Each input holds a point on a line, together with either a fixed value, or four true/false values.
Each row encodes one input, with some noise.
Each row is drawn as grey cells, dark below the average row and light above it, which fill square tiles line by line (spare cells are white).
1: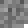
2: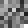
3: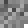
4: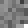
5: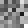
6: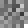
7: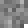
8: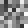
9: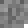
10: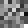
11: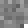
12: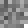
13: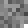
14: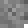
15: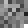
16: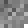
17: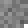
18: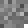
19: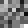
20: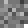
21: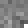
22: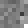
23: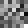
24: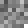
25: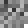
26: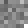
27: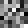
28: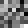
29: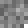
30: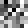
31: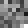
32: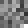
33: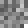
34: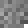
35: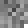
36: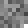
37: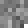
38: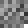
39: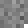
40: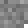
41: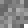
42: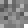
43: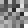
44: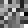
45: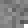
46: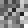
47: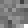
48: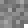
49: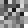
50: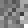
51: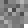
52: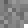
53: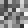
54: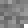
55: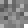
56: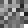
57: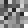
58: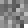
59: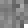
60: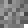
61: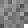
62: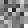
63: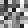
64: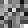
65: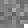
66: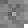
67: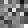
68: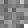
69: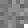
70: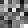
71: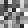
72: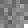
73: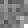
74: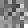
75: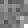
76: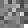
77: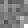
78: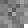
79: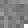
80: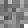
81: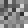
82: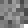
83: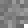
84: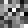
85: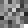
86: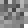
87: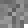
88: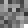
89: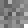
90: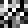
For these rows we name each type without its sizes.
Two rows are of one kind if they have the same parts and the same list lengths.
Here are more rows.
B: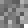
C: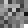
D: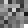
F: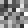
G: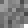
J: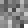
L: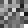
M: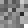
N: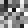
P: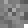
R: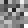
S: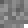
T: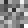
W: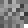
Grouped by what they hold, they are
B, C, D, M
F, G, J, L, N, P, R, S, T, W

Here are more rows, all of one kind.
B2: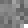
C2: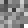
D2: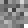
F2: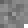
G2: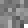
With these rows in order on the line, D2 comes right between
B2 and C2.
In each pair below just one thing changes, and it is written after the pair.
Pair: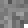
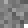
one of the four true/false values
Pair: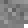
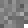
the place on the line
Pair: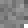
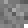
the place on the line
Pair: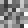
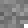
one of the four true/false values
